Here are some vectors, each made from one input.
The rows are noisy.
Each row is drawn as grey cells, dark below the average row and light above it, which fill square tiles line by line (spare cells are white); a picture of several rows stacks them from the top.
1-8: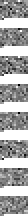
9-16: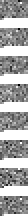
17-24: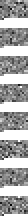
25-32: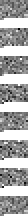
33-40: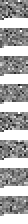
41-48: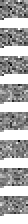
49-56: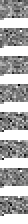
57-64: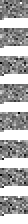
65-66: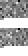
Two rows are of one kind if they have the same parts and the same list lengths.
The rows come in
2 kinds.
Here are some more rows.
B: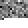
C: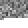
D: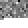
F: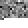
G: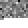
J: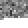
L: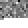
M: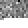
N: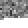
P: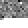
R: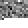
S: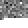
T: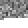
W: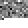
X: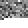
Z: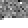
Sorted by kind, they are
B, F, R, W, X
C, D, G, J, L, M, N, P, S, T, Z

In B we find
a node of a 7-node tree.
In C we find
three true/false values.
